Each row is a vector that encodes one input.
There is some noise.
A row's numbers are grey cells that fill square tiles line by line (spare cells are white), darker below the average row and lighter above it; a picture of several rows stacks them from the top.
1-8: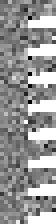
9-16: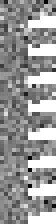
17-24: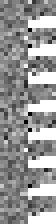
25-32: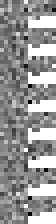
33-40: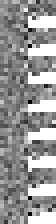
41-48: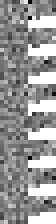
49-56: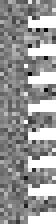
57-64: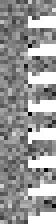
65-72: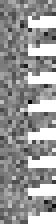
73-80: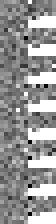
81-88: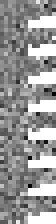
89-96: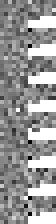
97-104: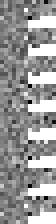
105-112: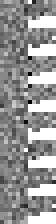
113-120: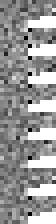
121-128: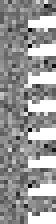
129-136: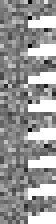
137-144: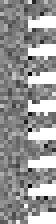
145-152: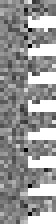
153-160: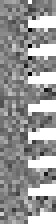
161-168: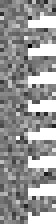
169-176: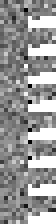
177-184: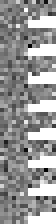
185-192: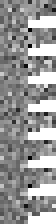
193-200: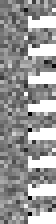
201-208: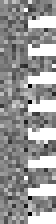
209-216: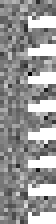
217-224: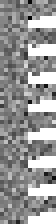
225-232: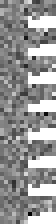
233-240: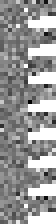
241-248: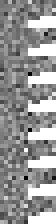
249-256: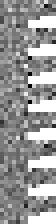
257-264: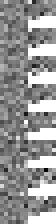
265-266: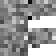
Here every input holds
a point on a 6-point circle and three true/false values, together with either a point on a 6-point circle, or a fixed value.
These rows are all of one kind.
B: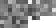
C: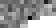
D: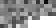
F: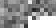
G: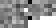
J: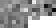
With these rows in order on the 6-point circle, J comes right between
F and G.
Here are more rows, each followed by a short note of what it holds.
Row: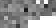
a point on each of two 6-point circles and three true/false values
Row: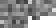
a point on a 6-point circle and three true/false values
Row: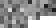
a point on each of two 6-point circles and three true/false values
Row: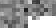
a point on each of two 6-point circles and three true/false values
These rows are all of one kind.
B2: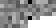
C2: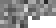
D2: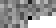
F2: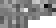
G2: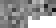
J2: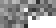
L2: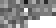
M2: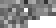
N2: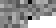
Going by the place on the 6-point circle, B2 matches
D2 and N2.
